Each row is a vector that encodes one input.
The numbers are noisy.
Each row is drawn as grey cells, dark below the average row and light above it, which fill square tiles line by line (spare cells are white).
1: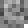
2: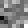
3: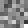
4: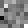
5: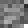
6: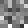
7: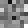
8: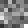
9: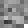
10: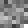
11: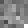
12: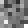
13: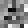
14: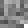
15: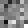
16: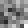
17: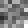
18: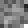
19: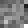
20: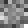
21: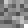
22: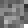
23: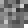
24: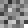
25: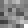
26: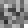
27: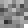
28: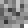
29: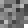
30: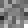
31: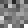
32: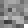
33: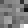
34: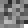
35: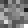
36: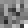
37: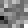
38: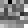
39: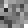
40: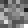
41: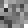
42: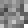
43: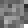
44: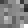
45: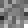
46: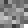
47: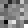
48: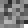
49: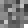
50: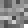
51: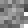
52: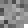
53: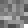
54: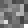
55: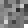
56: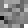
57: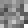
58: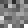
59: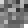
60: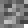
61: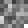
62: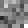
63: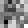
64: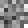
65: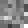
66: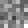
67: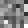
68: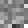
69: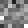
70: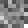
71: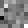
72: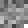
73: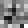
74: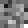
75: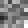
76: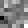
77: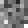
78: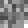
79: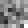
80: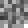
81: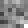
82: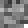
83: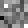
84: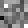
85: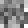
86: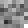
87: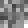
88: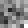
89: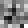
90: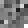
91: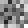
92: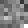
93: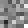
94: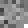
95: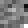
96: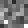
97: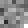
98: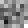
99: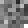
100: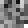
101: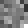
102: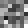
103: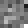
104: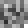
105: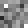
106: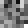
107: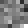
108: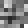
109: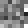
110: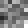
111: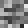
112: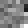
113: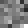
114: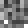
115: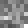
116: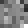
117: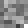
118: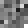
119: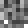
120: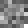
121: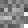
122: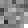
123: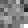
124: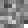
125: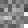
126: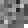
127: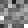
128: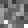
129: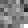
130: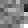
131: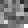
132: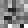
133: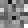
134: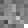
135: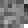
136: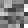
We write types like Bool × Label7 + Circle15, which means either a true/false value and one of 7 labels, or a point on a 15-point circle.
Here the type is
(Label12 + Line9) × Line9.
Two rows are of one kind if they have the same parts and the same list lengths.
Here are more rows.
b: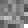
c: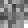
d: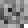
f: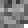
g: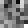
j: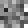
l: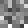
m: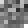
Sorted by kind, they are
b, c, d, m
f, g, j, l

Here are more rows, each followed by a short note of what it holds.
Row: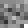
one of 12 labels and a point on a 9-point line
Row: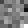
one of 12 labels and a point on a 9-point line
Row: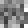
a point on each of two 9-point lines
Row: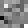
one of 12 labels and a point on a 9-point line
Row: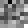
a point on each of two 9-point lines
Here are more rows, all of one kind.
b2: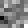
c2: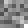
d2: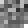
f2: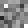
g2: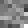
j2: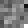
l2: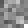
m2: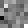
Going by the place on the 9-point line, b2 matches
f2 and m2.
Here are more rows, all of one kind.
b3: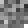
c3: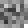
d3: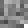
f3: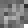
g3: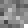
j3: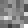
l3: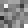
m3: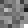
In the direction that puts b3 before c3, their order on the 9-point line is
b3, f3, m3, j3, g3, d3, c3, l3.
